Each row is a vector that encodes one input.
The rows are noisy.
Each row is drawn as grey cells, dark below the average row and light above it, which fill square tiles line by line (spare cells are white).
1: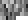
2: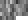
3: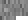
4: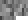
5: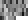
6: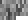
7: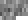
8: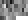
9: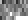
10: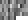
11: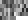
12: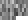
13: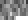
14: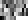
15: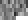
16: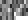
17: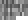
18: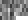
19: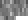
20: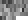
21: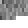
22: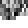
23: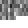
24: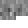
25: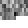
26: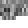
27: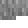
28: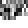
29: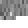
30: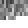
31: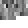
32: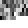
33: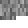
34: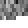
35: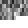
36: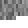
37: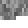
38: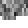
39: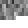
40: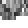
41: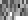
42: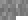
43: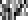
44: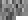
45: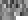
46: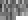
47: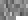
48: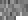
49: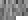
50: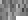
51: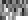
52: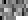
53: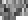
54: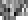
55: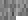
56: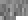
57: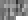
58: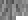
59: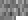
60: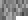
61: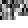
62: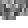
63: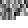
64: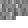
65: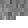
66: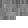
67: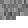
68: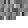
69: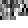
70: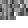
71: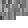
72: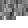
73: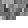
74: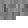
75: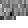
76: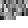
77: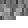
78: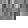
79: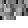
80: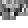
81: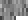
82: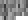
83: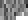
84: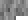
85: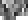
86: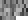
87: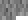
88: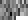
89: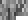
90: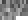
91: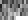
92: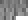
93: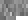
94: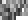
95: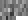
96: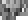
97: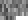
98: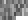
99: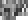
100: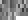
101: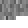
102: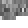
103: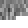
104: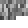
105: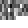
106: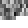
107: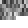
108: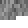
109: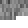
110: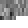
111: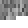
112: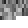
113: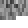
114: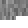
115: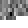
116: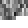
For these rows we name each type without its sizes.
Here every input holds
a label and a true/false value, together with either a point on a circle, or a fixed value.
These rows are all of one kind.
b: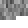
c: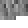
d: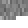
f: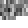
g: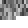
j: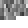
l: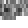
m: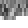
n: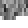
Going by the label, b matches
f and l.
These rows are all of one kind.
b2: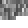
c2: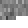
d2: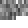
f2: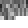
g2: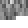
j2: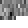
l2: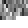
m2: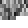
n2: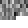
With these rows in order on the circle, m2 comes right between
j2 and n2.
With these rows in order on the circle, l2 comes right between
c2 and g2.
